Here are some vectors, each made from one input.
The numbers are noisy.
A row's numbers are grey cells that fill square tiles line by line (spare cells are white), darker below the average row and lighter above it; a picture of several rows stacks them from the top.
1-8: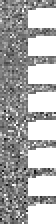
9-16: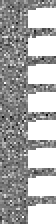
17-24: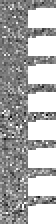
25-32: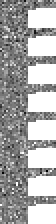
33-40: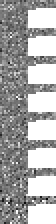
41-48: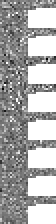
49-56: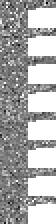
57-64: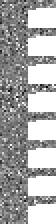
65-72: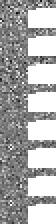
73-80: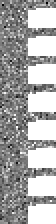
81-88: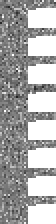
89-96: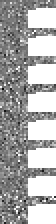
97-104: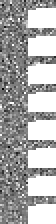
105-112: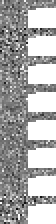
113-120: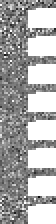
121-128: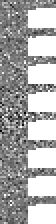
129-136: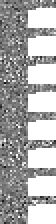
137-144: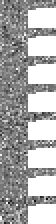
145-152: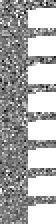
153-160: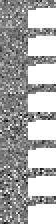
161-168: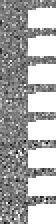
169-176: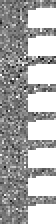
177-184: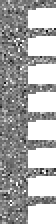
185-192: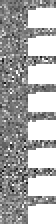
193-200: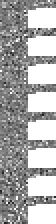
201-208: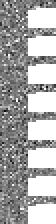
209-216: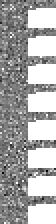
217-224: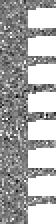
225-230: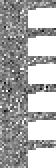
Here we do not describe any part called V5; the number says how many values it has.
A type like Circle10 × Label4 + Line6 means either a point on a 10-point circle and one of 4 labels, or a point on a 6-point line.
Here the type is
List2(Line4 + Line6) + V5 × V5.
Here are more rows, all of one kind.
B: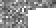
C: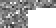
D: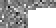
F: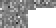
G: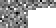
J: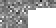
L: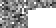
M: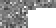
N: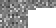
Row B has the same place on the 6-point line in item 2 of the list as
C, F and N.
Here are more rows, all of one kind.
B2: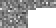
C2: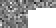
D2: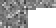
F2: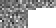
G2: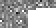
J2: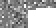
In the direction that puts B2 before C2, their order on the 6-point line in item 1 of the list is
J2, G2, F2, B2, C2, D2.
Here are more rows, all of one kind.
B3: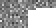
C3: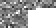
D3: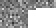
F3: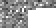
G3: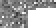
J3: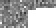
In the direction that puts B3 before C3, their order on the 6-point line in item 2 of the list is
B3, F3, C3, D3, G3, J3.
